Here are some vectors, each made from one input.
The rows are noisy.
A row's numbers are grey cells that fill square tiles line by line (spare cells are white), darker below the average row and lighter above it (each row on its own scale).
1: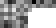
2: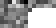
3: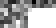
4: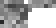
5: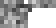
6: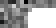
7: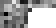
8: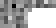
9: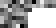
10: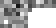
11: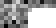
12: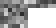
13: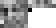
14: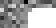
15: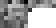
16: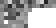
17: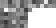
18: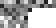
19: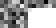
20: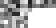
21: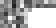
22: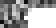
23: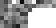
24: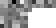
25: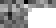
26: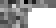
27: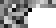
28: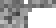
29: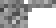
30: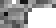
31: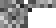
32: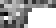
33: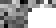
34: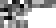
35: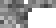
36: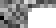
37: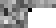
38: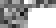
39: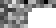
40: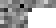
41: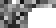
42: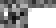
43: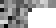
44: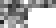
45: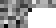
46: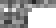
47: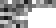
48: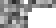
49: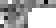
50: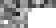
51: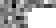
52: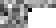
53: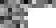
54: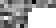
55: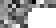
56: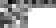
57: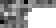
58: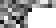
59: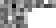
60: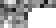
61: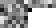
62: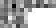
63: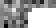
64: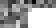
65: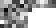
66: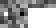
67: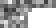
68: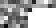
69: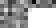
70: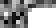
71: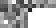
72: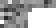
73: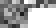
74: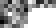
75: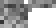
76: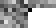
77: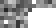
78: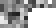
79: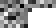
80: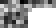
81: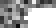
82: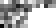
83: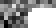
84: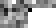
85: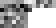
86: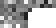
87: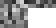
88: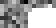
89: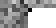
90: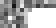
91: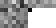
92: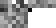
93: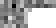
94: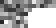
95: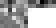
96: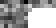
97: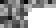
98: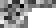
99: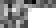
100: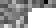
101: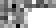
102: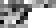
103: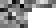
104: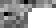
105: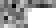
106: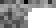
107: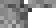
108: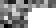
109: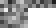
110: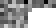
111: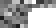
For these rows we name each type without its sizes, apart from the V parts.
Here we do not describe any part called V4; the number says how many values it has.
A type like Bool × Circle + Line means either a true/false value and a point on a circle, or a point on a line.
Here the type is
Tree × (Tree + V4) + Unit.
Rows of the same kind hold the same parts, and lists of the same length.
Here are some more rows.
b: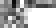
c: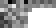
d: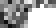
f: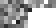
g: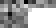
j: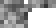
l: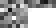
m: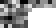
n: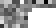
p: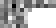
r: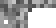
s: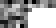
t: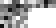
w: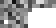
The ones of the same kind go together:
b, p
c, d, g, l, m, s
f, j, n, r, t, w

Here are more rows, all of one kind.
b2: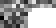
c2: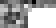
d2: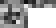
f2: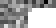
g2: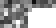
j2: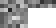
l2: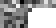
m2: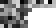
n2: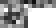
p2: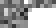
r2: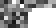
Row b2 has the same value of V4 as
p2 and r2.
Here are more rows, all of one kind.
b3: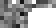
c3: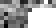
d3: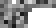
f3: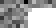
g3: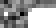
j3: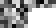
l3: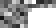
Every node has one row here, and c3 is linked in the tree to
b3, g3 and l3.
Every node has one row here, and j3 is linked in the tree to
l3.
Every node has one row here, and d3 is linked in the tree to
b3.
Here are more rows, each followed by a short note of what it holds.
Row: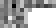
a fixed value
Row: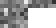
a node of a tree and a value of V4
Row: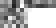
a fixed value
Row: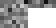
a node of a tree and a value of V4
